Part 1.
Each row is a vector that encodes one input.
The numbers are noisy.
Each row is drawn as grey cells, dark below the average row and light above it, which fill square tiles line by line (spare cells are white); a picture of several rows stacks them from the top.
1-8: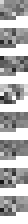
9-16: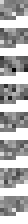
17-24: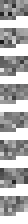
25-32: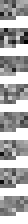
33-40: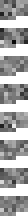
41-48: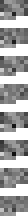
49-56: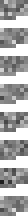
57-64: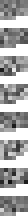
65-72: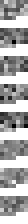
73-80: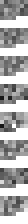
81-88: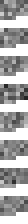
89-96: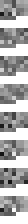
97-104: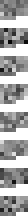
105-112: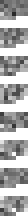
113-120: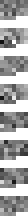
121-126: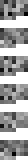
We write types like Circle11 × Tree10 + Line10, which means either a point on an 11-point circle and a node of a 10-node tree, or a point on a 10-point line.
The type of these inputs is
Line4.
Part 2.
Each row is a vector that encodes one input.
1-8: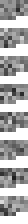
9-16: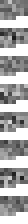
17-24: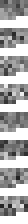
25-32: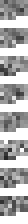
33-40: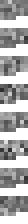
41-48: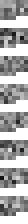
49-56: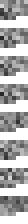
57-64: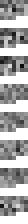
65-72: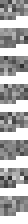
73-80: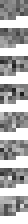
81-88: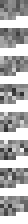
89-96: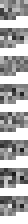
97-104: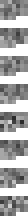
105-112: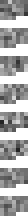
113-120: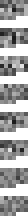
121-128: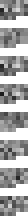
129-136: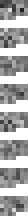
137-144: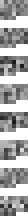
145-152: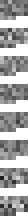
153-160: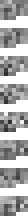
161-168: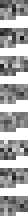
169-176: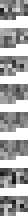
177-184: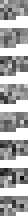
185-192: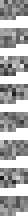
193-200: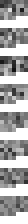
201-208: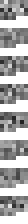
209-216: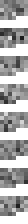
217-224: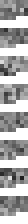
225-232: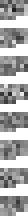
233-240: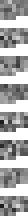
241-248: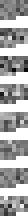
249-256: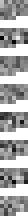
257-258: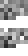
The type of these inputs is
Line4 × Line4.
